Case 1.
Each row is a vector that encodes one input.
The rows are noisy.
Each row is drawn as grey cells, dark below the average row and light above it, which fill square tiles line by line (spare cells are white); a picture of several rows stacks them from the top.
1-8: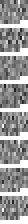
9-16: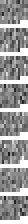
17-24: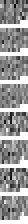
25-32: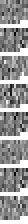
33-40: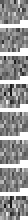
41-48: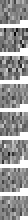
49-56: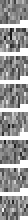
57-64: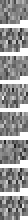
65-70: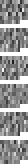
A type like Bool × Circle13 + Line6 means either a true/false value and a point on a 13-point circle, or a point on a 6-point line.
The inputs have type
Tree12.
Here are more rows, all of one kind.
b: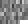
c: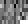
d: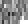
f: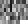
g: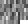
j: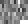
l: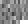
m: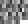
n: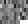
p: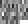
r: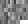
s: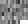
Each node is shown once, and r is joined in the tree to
b, j, l and n.
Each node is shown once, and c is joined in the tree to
n.
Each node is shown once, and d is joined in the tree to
l.
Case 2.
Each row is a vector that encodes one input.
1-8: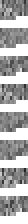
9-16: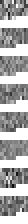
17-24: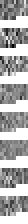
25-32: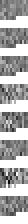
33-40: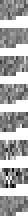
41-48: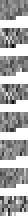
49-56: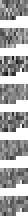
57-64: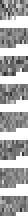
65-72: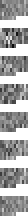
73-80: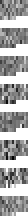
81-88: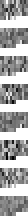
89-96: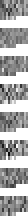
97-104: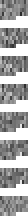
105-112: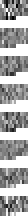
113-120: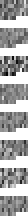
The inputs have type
Line9.
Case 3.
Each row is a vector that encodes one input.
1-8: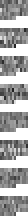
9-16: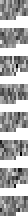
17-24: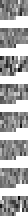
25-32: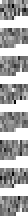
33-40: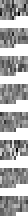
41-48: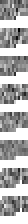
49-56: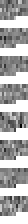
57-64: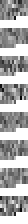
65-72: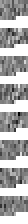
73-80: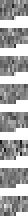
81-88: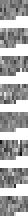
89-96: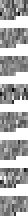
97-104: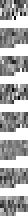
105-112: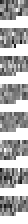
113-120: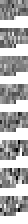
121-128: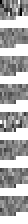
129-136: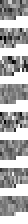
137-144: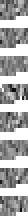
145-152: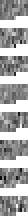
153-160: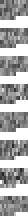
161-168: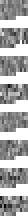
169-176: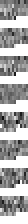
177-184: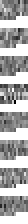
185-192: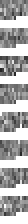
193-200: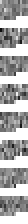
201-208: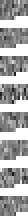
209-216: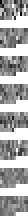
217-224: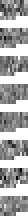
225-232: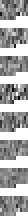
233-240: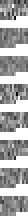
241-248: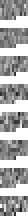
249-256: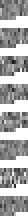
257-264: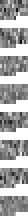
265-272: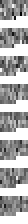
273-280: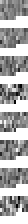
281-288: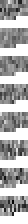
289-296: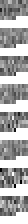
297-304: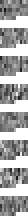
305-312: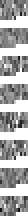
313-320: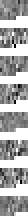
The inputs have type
Circle8.
